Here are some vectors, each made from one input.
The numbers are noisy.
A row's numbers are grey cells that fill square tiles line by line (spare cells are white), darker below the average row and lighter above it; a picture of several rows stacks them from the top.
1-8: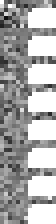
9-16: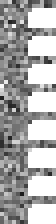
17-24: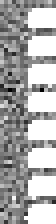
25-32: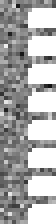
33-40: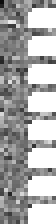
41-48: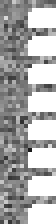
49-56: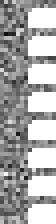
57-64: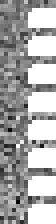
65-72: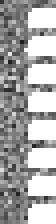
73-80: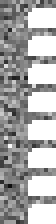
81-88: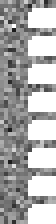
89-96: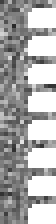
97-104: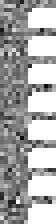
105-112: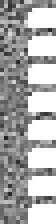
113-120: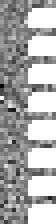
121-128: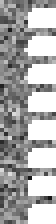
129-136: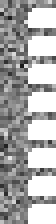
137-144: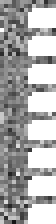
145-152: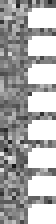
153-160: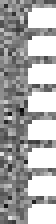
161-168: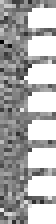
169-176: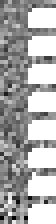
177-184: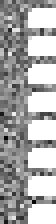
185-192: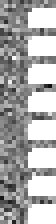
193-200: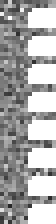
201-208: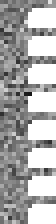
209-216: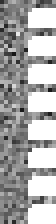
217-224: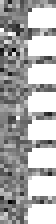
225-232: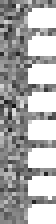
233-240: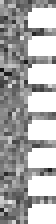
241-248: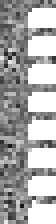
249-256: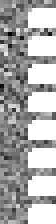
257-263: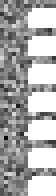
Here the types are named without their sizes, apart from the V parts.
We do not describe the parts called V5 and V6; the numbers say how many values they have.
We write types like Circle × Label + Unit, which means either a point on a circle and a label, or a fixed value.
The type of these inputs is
(Bool × Tree + V5) × V6.
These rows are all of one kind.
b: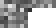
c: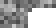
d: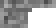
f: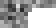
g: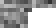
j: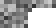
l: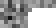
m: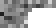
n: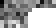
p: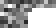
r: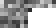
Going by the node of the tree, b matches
m and n.
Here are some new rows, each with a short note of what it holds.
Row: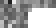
a value of V5 and a value of V6
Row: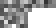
a value of V5 and a value of V6
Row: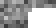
a value of V5 and a value of V6
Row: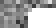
a value of V5 and a value of V6
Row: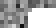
a value of V5 and a value of V6
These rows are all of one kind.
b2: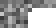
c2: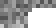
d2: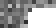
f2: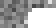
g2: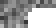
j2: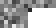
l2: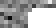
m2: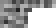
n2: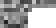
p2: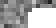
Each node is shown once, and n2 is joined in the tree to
c2 and p2.
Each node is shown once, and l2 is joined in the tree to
p2.
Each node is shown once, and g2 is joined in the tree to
d2 and f2.
